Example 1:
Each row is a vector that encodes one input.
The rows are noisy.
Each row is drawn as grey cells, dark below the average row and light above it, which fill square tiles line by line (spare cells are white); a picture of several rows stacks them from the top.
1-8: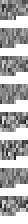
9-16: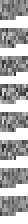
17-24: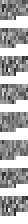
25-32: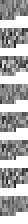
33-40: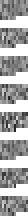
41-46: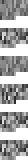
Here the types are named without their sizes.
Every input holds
a point on a line.
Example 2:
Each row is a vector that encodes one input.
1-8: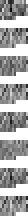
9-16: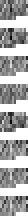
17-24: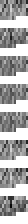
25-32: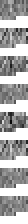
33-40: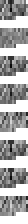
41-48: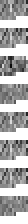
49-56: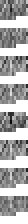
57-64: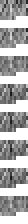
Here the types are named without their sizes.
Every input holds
a point on a line.
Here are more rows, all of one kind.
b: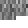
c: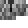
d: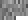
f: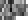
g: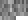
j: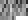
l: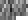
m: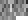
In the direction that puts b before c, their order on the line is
j, m, g, d, b, l, c, f.
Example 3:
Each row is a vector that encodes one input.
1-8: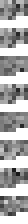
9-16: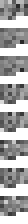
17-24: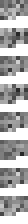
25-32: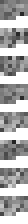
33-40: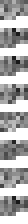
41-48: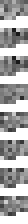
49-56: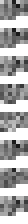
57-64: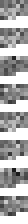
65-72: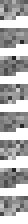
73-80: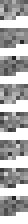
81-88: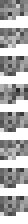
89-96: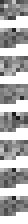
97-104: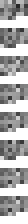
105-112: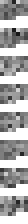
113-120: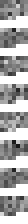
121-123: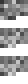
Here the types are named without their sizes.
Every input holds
a node of a tree.
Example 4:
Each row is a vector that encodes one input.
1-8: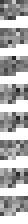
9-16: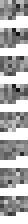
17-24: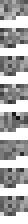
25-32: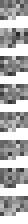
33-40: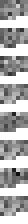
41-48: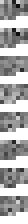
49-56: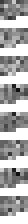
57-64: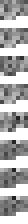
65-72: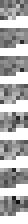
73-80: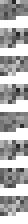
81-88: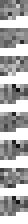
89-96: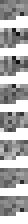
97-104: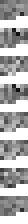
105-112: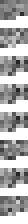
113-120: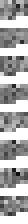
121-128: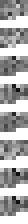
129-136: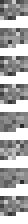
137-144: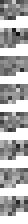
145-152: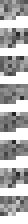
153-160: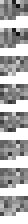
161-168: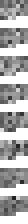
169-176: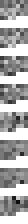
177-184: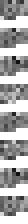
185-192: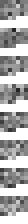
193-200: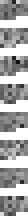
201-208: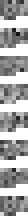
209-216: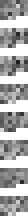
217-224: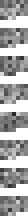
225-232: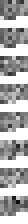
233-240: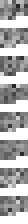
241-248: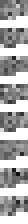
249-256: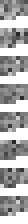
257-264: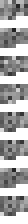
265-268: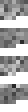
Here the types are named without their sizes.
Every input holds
a node of a tree.
